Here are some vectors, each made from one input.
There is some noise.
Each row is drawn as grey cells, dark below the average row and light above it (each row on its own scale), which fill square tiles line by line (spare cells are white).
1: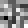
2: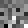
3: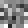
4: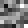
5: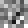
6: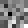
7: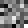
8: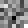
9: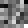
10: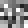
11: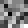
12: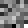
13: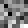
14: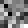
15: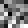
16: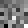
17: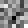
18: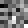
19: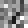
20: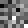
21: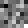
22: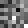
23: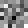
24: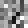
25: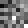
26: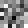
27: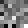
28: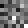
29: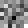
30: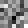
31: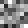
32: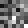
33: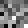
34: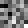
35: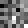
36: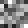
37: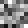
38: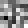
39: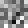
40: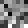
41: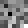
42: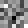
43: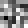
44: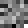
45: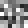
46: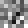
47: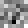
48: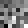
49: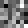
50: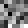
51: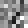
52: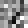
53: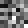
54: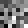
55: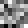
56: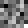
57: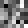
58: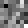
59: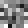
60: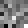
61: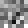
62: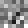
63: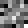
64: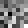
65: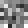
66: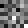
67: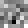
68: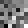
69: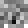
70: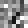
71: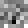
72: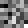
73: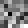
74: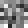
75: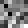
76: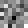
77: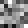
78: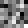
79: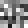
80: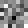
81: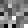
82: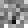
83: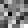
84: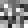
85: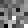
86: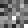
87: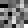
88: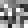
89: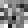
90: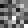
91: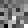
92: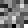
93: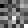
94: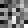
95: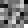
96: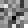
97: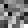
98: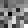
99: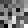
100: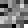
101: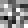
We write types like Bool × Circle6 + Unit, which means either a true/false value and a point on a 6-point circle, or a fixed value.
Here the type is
Bool × Line9 + Line8.
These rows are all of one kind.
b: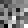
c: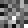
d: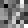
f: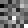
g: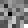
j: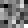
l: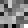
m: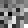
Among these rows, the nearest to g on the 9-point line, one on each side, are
j and m.
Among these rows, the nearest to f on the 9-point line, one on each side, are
b and c.
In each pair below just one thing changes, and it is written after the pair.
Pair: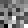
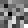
the place on the 9-point line
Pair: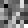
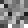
the true/false value
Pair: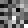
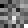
the place on the 9-point line
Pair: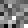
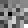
the place on the 9-point line
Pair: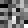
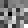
the true/false value
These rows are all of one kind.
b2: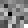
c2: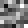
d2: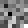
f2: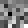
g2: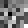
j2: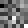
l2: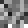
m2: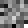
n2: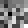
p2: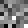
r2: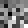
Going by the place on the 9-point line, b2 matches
d2 and f2.
